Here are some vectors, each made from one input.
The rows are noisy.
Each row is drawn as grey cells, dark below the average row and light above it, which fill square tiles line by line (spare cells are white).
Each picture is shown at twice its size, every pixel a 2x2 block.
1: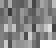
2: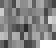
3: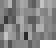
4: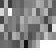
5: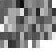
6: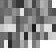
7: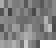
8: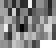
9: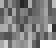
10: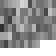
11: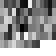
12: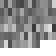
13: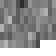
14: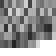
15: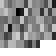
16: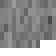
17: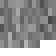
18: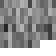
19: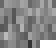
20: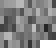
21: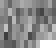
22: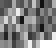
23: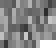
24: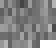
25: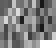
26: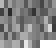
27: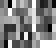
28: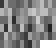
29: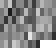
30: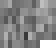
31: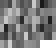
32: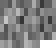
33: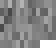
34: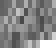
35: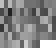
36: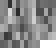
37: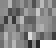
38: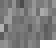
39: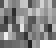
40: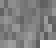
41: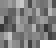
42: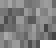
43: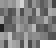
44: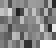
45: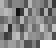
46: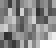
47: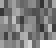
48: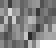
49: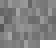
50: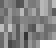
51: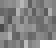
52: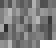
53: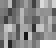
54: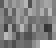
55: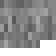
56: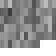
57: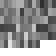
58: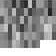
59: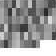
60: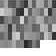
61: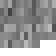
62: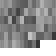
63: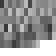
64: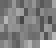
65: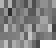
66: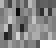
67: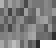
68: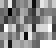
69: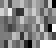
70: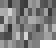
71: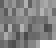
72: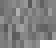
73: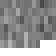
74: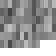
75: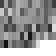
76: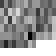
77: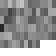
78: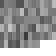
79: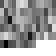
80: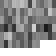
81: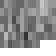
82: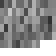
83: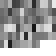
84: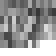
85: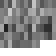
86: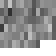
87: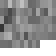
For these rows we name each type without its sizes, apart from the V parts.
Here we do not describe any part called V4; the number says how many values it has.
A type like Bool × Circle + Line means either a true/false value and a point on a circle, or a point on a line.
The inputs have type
(Circle + Unit) × V4 + Line.
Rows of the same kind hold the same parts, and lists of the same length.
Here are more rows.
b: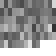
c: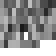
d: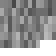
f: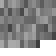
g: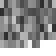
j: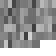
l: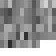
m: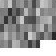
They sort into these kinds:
b, j
c, d
f, g, l, m

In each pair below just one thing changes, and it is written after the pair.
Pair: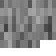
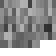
the value of V4
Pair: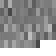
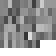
the value of V4
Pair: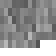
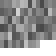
the value of V4
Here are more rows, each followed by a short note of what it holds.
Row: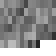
a value of V4
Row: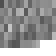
a point on a circle and a value of V4
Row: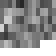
a point on a circle and a value of V4
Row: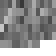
a value of V4
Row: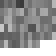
a point on a circle and a value of V4
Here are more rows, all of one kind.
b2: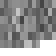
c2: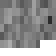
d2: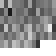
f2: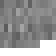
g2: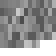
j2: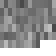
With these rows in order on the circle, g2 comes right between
f2 and j2.
